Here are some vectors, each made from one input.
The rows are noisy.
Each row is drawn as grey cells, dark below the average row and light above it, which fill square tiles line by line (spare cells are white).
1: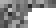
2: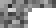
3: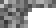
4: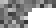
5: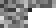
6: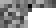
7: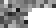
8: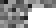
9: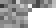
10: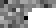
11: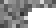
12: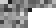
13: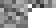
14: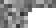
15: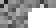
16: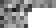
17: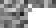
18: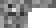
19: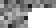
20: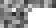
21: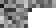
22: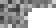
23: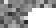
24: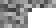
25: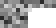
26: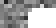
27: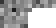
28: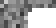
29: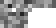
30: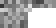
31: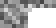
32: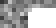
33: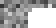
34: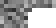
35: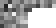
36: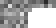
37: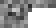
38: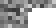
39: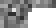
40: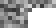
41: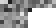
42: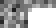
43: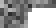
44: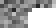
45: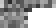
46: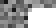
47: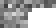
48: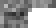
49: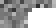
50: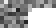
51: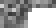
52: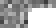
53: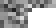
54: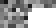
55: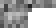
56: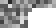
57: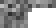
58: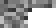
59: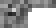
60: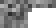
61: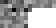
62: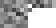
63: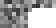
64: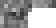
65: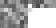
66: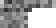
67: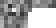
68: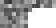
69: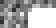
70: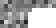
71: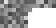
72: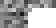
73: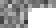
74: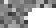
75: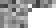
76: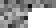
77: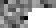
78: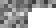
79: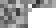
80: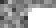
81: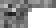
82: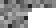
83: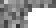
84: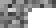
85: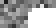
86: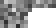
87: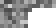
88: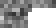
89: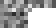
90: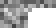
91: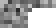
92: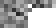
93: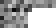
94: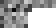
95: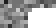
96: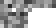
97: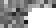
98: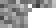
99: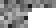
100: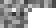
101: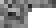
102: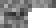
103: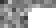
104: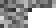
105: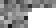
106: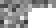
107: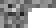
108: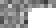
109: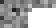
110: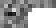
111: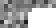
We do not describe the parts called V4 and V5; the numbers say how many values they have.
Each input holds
a value of V4, together with either one of 6 labels, or a true/false value and a value of V5.
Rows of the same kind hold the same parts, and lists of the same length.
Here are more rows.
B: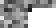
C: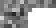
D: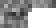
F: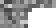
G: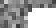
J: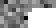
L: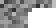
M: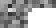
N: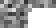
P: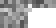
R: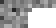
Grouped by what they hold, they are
B, F, J, L, P, R
C, D, G, M, N

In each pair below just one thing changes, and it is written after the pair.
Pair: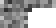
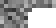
the value of V5
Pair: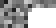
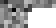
the true/false value
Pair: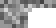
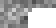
the value of V5
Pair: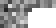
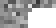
the value of V4
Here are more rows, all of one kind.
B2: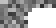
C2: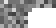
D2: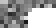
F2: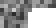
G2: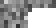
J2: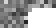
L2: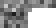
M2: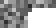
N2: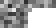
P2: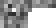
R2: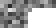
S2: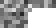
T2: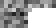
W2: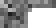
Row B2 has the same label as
D2, R2 and W2.
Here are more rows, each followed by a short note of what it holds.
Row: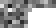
one of 6 labels and a value of V4
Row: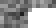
one of 6 labels and a value of V4
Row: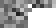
a true/false value, a value of V4 and a value of V5
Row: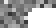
one of 6 labels and a value of V4
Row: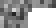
one of 6 labels and a value of V4
